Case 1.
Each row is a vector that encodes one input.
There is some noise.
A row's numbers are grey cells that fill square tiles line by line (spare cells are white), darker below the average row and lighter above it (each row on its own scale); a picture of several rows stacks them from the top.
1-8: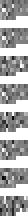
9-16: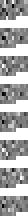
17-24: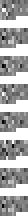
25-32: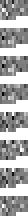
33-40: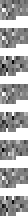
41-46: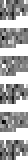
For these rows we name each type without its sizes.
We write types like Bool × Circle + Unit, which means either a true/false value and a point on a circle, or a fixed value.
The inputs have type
Line.
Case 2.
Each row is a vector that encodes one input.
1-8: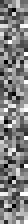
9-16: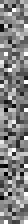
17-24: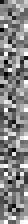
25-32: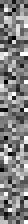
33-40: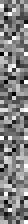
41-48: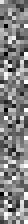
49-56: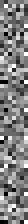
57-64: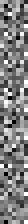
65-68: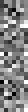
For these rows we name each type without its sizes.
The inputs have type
Bool × Bool × Bool × Bool.
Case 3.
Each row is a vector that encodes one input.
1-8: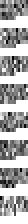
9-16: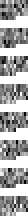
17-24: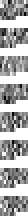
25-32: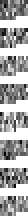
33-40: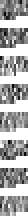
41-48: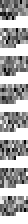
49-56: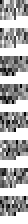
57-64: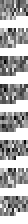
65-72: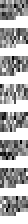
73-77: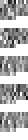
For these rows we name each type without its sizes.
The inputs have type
Circle.
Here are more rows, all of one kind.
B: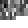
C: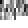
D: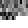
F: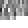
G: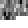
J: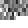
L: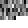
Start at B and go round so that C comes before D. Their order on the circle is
B, L, J, C, F, G, D.
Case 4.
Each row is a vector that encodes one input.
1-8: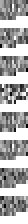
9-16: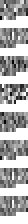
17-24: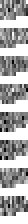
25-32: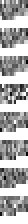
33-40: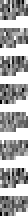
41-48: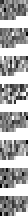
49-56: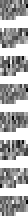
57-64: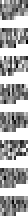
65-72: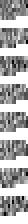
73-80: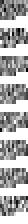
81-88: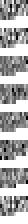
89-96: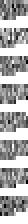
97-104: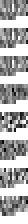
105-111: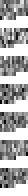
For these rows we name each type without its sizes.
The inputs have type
Circle + Unit.
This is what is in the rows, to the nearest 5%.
About 95% of them hold a point on a circle. The rest hold a fixed value.
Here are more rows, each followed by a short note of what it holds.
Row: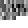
a point on a circle
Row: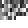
a fixed value
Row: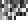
a fixed value
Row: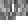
a point on a circle
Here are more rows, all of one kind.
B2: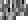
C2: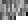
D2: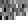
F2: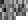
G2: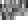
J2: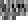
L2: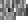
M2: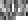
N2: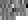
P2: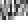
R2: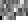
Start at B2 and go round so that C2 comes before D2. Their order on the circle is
B2, L2, R2, C2, M2, P2, G2, N2, D2, F2, J2.
